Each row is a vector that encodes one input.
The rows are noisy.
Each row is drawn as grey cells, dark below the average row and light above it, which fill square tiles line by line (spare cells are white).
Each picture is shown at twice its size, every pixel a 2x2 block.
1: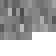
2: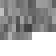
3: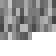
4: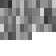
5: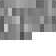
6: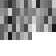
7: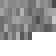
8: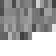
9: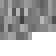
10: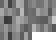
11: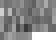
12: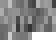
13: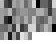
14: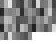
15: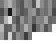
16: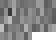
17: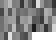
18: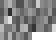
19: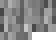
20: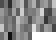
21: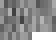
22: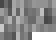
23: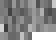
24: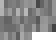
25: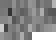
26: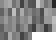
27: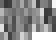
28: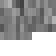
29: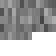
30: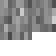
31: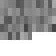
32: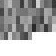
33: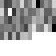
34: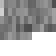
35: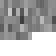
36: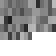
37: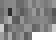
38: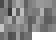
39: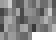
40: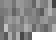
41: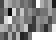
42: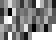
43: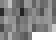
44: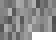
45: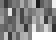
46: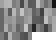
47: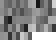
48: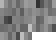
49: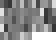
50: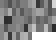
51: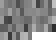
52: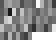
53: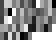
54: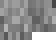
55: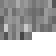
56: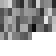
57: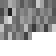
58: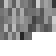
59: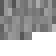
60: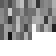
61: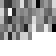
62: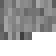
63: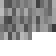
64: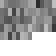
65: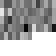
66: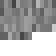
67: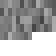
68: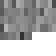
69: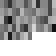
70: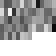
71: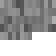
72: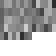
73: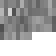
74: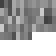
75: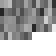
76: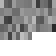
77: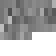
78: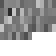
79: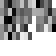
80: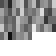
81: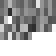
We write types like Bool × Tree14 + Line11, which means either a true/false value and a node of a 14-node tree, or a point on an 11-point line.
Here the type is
Line8 × List2(Line4).
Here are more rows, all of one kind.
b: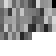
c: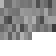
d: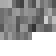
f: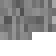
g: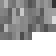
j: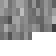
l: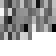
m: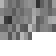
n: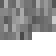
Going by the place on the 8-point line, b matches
g, j and n.
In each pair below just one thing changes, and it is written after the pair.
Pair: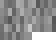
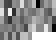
the place on the 8-point line
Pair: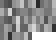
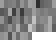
the place on the 8-point line
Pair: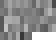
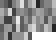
the place on the 4-point line in item 2 of the list
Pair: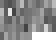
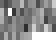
the place on the 4-point line in item 2 of the list
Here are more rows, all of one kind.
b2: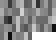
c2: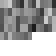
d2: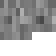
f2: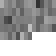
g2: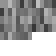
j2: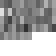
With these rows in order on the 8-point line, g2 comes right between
d2 and f2.
